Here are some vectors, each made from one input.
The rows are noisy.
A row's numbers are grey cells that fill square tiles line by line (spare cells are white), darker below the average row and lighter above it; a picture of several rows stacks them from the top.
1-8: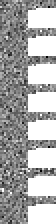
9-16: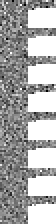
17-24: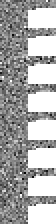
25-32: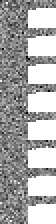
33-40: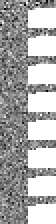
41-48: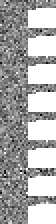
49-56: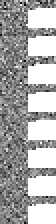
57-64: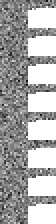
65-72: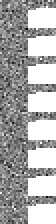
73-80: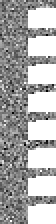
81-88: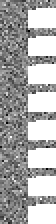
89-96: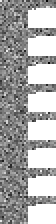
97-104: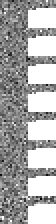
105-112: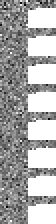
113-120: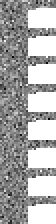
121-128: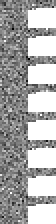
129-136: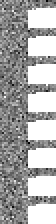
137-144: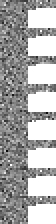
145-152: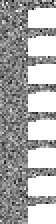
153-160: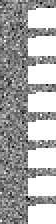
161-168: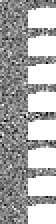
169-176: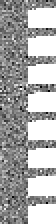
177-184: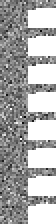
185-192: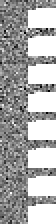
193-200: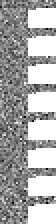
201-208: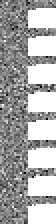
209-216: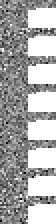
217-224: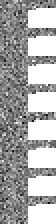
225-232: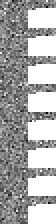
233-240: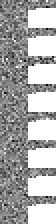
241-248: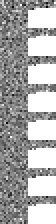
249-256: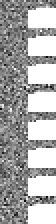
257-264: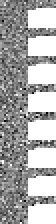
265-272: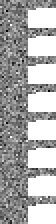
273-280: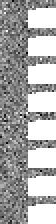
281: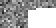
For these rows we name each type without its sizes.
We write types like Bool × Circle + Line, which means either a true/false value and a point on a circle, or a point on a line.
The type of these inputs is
(Bool × Bool × Bool × Bool + Unit) × (Circle + Label).
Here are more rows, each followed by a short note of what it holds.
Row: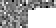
a label
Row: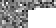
a label
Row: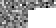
a label
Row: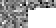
a label
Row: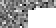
a label
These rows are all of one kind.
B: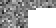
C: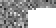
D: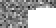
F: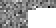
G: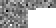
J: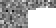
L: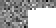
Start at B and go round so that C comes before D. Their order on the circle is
B, F, L, C, D, J, G.
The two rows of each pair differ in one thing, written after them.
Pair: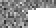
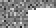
one of the four true/false values
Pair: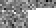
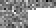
one of the four true/false values
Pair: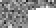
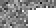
the place on the circle
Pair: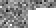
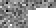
one of the four true/false values
